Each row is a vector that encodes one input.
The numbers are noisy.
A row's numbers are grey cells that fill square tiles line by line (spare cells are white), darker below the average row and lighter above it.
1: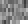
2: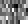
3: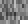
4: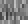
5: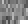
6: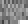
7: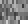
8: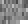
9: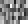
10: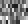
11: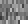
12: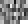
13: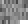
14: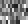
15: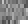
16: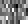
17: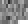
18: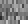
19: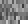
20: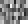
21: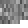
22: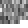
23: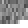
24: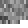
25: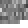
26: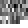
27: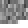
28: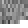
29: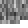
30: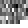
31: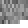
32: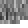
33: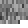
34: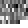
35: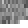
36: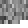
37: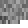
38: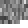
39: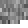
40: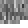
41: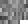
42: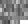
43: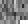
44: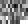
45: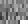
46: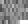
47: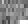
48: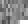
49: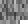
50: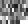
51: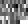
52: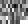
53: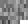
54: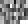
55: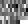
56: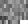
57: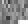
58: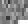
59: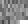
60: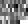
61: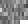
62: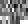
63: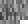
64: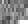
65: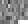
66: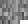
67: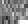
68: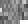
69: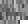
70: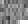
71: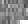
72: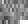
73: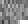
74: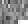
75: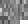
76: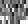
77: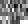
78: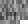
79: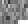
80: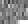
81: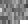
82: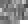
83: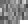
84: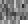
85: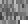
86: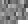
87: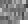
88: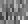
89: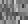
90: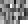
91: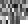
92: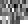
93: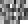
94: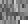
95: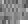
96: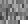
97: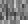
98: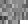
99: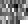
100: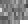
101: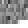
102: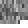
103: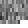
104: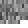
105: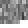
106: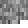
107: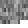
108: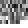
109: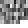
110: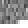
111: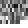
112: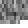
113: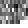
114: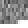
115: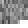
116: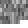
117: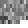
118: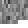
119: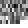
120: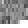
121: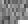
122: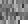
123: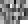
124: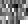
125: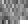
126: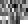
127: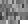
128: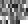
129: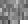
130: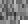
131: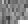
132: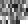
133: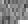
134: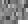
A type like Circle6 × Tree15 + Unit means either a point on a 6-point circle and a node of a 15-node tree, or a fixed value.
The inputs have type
Line5 + List3(Line4).
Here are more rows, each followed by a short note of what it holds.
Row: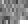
a list of two items
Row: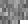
a list of three items
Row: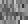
a list of one item
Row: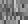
a list of one item
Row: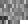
a list of three items
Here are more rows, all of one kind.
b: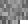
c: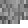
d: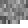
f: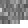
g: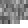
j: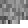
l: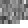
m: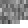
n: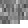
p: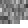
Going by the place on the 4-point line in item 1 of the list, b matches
d and j.
